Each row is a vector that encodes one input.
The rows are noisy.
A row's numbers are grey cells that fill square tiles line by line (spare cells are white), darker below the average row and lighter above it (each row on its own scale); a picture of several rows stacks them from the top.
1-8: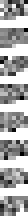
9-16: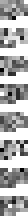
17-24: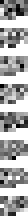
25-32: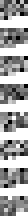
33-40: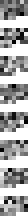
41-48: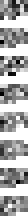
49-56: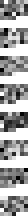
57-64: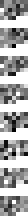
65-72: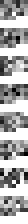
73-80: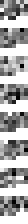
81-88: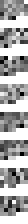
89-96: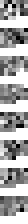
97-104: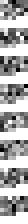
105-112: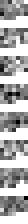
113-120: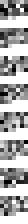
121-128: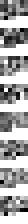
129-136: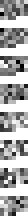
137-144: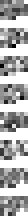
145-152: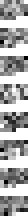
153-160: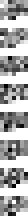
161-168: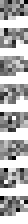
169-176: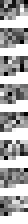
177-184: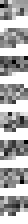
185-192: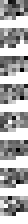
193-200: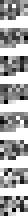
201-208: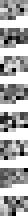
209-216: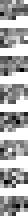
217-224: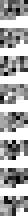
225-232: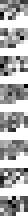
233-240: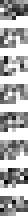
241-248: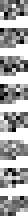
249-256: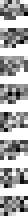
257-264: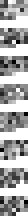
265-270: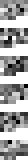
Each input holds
either a point on a 9-point line, or a point on a 10-point line and four true/false values.
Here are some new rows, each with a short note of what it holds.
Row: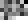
a point on a 10-point line and four true/false values
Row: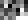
a point on a 10-point line and four true/false values
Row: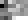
a point on a 9-point line
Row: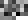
a point on a 10-point line and four true/false values
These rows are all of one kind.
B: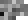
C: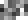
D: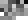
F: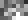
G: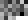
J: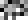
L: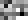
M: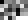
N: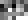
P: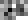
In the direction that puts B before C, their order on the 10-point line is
G, B, P, M, F, C, L, D, J, N.
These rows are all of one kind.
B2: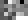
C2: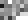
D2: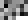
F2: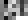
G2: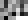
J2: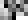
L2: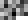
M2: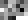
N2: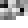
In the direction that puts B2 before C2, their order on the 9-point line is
J2, D2, L2, G2, B2, F2, M2, N2, C2.
